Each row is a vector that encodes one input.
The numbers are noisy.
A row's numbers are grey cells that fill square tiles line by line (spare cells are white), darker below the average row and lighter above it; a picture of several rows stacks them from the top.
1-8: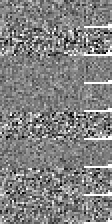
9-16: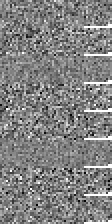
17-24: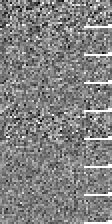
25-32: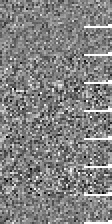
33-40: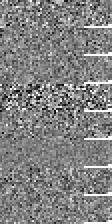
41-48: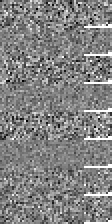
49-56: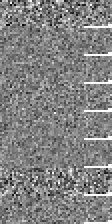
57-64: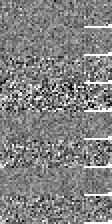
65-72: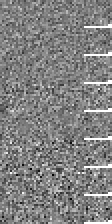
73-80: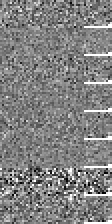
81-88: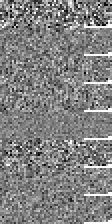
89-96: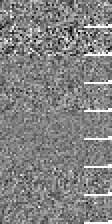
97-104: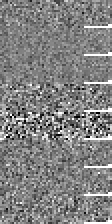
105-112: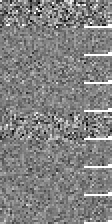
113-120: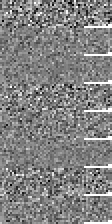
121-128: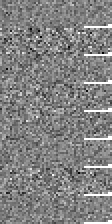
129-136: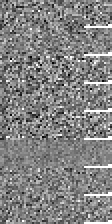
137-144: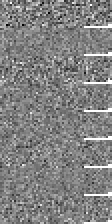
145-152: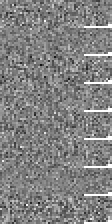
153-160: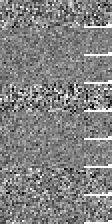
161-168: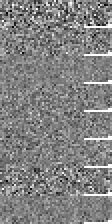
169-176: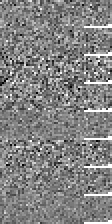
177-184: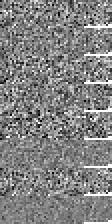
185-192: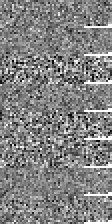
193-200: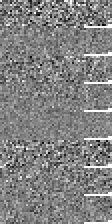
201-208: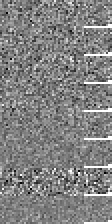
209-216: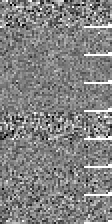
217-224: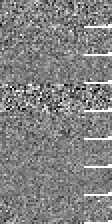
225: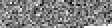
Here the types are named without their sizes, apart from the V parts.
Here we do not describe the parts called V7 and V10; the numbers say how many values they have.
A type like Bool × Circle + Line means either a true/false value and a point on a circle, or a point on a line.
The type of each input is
Bool × Tree + Unit + V7 × V10.
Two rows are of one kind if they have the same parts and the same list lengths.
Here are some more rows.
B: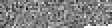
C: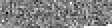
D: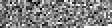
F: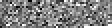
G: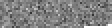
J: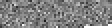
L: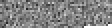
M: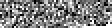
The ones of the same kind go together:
B, C, D, L
F, G, J
M

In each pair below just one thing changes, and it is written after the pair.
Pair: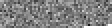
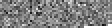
the true/false value
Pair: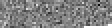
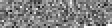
the node of the tree
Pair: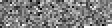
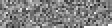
the node of the tree
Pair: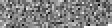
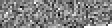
the node of the tree
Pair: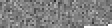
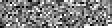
the true/false value
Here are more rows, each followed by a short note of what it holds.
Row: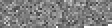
a node of a tree and a true/false value
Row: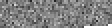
a node of a tree and a true/false value
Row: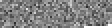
a node of a tree and a true/false value
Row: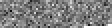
a node of a tree and a true/false value
